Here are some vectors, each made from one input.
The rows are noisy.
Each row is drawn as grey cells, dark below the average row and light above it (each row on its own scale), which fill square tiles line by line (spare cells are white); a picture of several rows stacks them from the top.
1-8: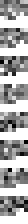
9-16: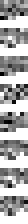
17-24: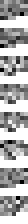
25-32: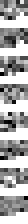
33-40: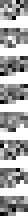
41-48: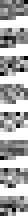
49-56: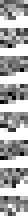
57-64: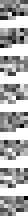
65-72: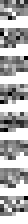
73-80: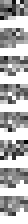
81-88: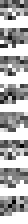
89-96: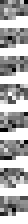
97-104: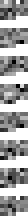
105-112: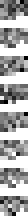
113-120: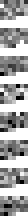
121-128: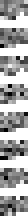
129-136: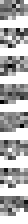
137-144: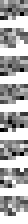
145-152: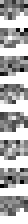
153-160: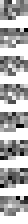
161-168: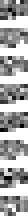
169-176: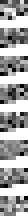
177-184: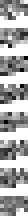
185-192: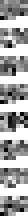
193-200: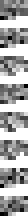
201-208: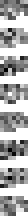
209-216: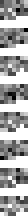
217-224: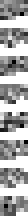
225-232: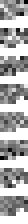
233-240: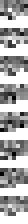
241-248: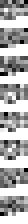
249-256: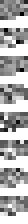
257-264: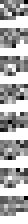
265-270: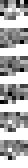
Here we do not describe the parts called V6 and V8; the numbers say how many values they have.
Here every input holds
a true/false value and a value of V6, together with either a point on a 4-point line, or a value of V8.
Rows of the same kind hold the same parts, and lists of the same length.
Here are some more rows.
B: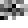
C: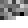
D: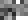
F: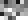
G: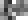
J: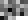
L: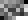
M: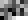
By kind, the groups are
B, D, G, J, M
C, F, L

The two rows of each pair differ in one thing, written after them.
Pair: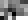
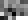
the true/false value
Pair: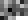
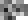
the value of V8
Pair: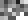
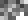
the true/false value
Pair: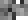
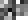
the true/false value
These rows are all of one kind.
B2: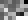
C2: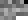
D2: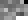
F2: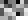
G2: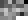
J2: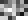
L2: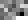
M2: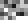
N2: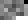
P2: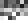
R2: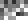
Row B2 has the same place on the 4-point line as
J2, L2 and M2.
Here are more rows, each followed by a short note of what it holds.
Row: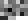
a true/false value, a value of V6 and a value of V8
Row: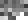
a true/false value, a value of V6 and a value of V8
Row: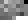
a point on a 4-point line, a true/false value and a value of V6
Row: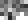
a true/false value, a value of V6 and a value of V8
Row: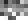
a point on a 4-point line, a true/false value and a value of V6
